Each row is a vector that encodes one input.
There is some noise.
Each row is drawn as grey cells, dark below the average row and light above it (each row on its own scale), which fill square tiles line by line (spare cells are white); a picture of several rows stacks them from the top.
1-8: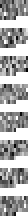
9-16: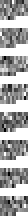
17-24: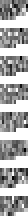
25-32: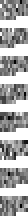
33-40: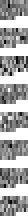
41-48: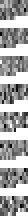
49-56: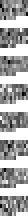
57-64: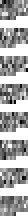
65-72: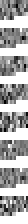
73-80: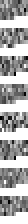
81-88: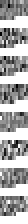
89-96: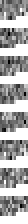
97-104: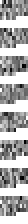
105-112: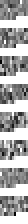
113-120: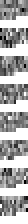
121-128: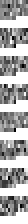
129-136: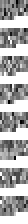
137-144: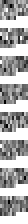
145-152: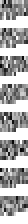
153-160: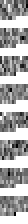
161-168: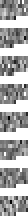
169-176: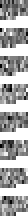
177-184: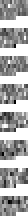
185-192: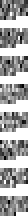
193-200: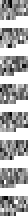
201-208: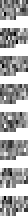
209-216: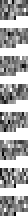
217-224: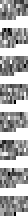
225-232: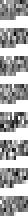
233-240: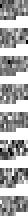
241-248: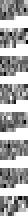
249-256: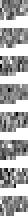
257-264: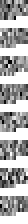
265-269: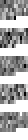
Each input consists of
a point on a 9-point circle, together with either a point on an 8-point line, or a point on a 10-point line.
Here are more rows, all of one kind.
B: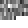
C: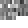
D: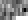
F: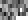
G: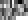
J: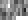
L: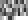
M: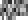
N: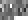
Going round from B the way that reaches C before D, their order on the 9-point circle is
B, C, M, G, L, J, D, N, F.
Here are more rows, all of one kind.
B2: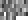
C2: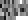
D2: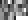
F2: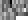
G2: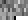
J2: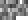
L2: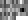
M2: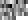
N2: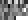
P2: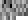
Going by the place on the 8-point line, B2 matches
G2, J2 and L2.
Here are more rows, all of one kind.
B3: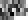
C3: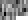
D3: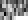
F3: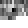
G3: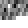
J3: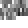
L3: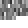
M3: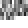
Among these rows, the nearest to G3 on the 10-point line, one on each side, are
C3 and D3.
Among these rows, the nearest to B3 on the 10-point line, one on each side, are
L3 and M3.
